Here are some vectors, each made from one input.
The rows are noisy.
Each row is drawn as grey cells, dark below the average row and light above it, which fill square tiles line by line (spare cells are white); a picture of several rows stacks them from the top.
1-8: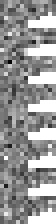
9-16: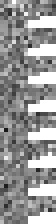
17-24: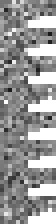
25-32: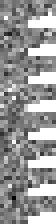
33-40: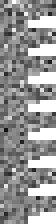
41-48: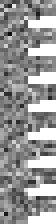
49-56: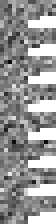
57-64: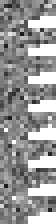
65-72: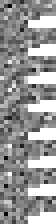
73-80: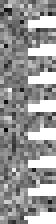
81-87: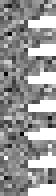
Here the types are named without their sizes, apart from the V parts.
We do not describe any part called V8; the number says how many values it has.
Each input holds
a value of V8, together with either a label, or a point on a line.
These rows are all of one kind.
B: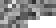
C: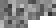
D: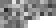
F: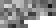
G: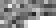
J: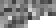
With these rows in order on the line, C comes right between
F and J.
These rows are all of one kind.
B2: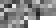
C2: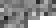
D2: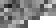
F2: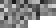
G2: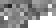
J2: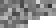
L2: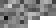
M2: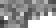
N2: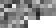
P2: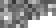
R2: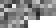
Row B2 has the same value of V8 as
D2, G2, N2 and R2.
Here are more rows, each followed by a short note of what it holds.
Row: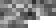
a point on a line and a value of V8
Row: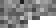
a label and a value of V8
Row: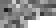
a point on a line and a value of V8
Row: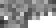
a label and a value of V8
